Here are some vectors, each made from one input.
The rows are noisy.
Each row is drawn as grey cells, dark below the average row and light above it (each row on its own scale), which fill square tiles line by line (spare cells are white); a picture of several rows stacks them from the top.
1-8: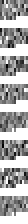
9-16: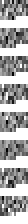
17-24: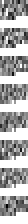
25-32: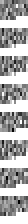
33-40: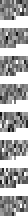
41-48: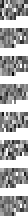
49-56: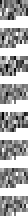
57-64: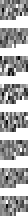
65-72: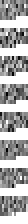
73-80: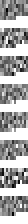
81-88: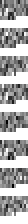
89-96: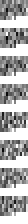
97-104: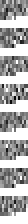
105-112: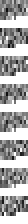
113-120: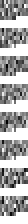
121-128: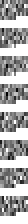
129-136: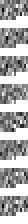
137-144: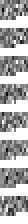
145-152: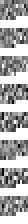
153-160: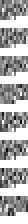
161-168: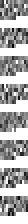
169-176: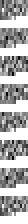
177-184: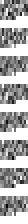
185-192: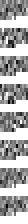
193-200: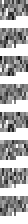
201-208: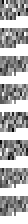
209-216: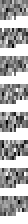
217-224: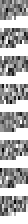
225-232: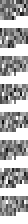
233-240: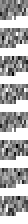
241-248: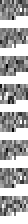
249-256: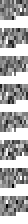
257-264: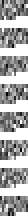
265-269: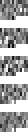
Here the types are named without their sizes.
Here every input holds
either a node of a tree, or a list of points on a line.
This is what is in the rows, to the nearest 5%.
About 40% of them hold a node of a tree. The rest are lists of points on a line.
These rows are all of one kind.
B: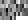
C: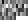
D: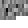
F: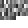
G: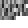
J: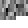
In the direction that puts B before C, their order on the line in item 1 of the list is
B, J, D, C, F, G.
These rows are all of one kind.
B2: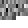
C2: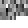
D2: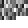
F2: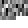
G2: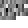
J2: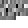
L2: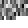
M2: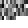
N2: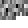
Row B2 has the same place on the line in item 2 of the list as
G2 and J2.
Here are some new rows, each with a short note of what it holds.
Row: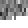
a list of one item
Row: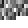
a list of two items
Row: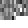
a node of a tree
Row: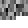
a list of two items
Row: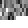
a node of a tree
